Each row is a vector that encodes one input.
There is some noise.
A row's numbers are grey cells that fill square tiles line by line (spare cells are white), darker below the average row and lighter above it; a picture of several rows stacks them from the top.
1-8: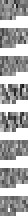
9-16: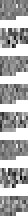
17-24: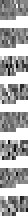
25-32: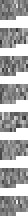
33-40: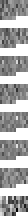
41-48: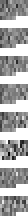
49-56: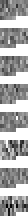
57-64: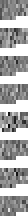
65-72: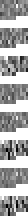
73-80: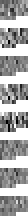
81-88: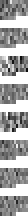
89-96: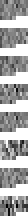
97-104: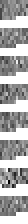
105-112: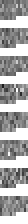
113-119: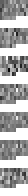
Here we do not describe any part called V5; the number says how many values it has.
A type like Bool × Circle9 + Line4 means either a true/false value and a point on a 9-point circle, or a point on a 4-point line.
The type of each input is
Line4 × Line4 + List2(Bool × V5).
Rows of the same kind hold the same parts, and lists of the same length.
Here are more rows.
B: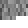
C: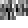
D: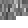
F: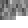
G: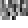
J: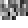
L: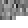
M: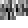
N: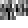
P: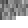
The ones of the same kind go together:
B, F, L, P
C, M, N
D
G, J

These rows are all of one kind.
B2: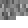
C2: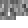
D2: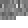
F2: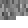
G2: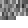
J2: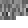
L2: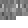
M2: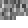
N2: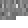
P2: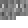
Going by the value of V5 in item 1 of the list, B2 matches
F2, J2 and L2.
